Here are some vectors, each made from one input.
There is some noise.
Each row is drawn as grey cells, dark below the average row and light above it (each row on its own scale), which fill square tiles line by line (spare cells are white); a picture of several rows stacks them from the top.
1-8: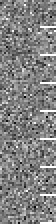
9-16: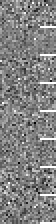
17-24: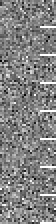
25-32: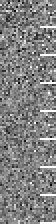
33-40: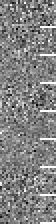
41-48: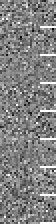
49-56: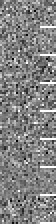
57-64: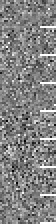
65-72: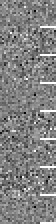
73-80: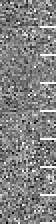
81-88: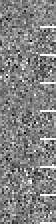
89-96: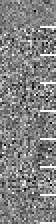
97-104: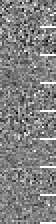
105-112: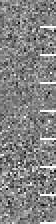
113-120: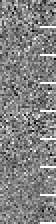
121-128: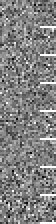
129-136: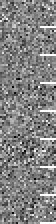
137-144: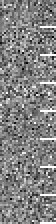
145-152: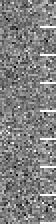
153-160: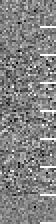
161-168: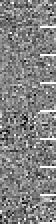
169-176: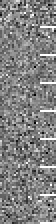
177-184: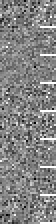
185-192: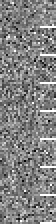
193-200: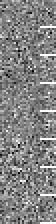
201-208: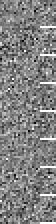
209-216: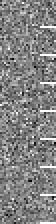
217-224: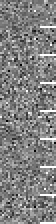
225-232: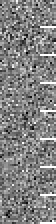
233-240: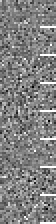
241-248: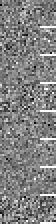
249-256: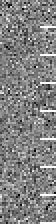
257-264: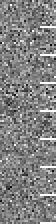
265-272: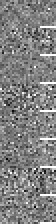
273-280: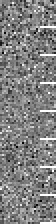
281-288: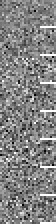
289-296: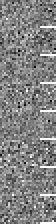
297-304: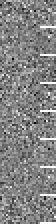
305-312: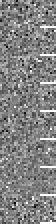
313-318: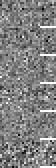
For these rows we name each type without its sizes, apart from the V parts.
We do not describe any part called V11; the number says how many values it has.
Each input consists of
a value of V11, together with either three labels, or a node of a tree.
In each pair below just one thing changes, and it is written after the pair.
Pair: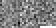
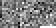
one of the three labels
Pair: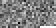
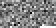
the value of V11
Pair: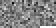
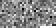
the value of V11
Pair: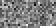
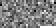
the value of V11
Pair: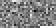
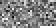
the value of V11
